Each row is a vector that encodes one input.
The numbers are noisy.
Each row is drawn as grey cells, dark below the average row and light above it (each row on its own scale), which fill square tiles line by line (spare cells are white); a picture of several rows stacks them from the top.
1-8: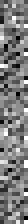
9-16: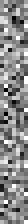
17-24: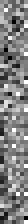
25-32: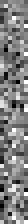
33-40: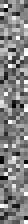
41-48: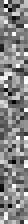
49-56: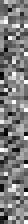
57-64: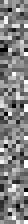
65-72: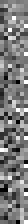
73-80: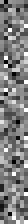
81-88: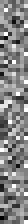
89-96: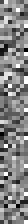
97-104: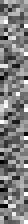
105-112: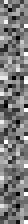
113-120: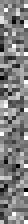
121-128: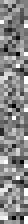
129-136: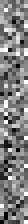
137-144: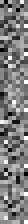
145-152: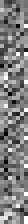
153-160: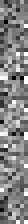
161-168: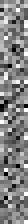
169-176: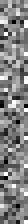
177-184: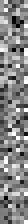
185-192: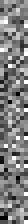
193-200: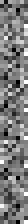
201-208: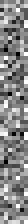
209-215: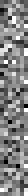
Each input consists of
a point on a 7-point line, together with either a point on a 10-point line, or four true/false values.
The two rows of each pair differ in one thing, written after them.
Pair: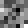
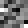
one of the four true/false values
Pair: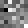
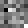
one of the four true/false values
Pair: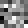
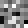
one of the four true/false values
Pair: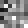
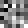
one of the four true/false values
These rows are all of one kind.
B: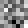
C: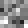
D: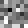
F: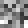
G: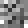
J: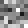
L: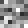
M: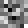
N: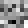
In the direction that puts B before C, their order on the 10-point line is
N, B, C, M, D, J, L, F, G.
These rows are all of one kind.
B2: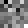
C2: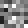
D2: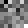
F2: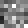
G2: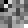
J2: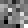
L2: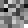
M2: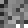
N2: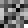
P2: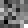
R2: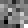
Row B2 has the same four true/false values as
D2 and G2.
